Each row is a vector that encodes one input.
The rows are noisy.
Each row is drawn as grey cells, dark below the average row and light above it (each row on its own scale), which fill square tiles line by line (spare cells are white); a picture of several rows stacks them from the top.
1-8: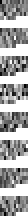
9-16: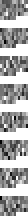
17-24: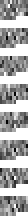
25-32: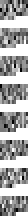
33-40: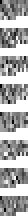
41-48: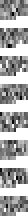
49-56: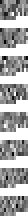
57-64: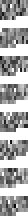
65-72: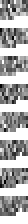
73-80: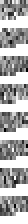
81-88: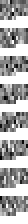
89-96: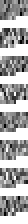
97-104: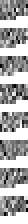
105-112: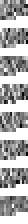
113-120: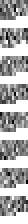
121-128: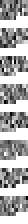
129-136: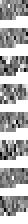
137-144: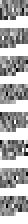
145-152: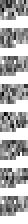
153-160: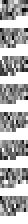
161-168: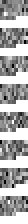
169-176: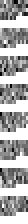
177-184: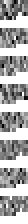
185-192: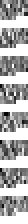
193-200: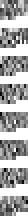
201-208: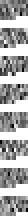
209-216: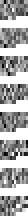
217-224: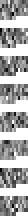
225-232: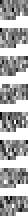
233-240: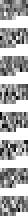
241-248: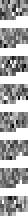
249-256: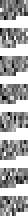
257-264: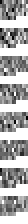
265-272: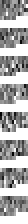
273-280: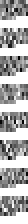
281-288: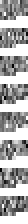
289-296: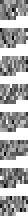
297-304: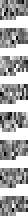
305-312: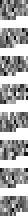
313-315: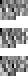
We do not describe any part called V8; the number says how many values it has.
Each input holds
a list of up to two items, each a point on a 6-point circle and a value of V8.
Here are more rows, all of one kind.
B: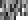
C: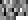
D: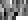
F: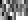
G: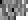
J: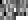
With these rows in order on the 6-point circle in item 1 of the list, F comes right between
C and G.
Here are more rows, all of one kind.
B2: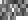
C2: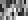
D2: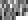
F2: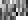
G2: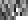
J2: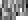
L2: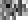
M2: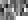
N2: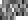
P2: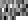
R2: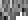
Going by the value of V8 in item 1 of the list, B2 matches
N2 and R2.
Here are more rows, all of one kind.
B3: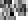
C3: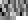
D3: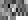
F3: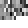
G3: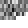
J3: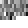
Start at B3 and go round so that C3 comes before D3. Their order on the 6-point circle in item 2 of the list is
B3, C3, D3, J3, F3, G3.
